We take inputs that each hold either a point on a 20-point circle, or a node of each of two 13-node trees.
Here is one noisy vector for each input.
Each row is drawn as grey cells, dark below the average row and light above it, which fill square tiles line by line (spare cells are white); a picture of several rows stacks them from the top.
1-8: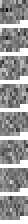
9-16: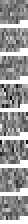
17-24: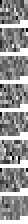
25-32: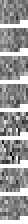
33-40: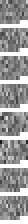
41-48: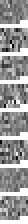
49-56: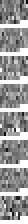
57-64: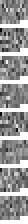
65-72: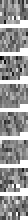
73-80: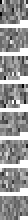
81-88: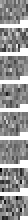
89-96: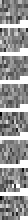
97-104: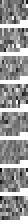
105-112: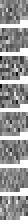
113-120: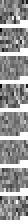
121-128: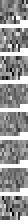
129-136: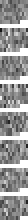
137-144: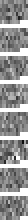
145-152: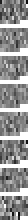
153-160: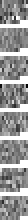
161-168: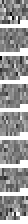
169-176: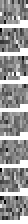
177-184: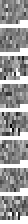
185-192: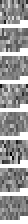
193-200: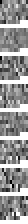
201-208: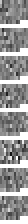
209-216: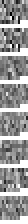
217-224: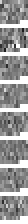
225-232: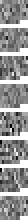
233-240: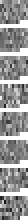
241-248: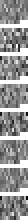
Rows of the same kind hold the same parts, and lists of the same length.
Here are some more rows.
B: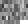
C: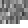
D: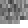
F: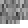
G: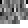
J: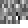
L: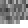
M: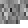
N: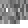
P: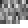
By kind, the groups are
B, C, D, F, L, M, N
G, J, P

